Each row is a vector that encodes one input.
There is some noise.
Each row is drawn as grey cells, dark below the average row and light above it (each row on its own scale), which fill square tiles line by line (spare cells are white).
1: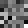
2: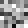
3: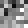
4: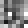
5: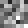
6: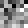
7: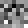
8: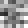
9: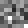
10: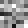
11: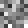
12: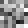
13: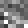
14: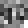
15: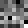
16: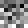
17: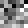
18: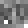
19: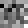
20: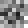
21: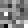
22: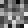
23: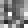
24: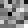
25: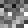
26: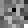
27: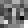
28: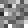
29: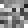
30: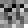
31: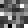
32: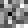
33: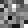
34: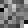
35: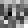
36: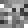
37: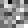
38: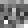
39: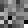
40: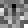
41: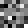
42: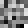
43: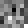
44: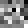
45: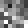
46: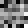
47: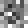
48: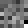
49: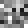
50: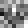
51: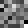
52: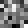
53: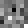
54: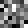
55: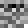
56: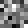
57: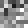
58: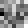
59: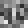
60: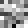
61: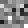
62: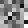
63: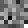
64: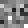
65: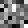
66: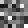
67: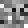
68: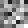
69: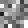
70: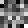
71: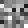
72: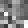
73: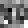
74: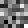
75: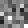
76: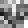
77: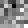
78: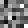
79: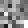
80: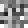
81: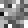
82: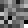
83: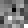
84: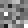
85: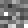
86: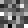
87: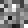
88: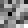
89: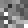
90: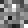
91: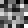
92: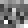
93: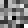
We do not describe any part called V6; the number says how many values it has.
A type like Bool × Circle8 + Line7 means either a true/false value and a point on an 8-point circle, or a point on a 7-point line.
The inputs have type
Bool × (Circle5 + Unit) × V6.
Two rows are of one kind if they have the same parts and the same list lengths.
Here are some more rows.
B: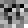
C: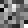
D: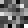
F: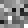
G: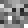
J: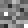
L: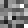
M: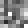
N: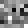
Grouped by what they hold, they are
B, D, J
C, F, G, L, M, N

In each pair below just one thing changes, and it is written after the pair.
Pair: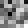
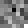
the value of V6
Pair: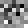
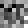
the place on the 5-point circle
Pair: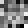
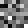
the place on the 5-point circle
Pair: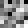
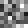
the place on the 5-point circle
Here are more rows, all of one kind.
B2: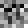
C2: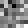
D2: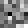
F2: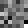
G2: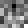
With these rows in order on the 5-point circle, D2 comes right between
C2 and F2.
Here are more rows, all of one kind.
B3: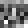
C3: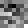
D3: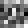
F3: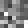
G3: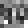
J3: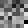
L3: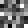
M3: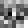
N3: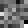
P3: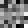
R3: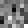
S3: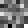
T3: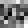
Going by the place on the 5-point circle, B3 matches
C3, L3, N3 and S3.
